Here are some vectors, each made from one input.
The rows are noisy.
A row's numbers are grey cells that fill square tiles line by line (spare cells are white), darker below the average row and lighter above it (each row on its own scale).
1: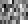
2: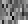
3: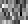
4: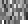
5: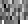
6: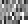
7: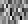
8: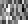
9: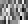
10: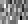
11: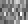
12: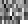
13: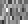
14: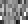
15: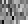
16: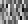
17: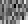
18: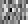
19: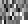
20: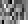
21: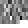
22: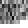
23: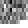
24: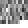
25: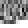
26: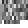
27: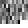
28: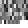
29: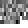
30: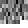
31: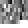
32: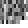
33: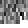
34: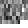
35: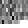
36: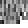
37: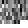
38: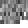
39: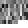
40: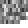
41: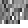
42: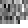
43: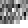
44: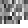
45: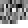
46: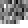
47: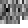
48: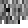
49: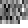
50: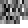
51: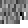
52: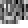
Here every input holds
a node of a 7-node tree and a true/false value.
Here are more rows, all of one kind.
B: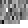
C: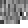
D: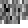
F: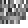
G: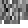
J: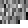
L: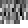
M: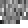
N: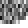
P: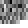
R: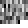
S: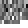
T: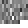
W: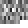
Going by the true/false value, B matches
F, N, P and W.
